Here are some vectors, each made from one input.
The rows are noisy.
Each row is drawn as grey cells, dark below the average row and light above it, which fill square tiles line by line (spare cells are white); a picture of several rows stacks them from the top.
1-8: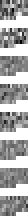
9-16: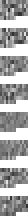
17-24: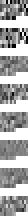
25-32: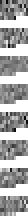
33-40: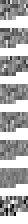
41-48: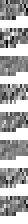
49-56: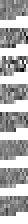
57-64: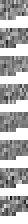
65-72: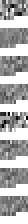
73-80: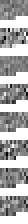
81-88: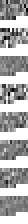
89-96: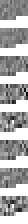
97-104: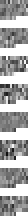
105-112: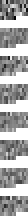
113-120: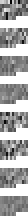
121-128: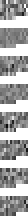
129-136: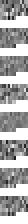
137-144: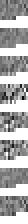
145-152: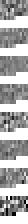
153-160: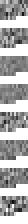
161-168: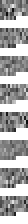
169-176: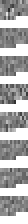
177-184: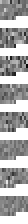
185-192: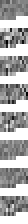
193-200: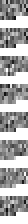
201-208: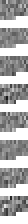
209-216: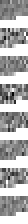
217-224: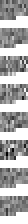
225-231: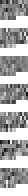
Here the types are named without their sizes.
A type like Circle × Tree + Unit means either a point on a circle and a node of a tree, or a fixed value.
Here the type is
Tree × (Tree × Tree × (Tree + Unit) + Unit).
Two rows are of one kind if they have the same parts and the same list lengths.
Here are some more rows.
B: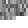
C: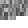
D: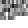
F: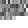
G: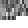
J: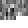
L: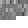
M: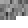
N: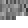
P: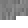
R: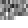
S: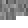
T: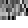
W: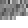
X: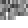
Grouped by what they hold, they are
B, C, R, S, W
D, L, M
F, G, J, N, P, T, X

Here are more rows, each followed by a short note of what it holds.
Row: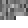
a node of each of three trees
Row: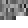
a node of each of three trees
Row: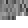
a node of each of four trees
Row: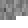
a node of a tree
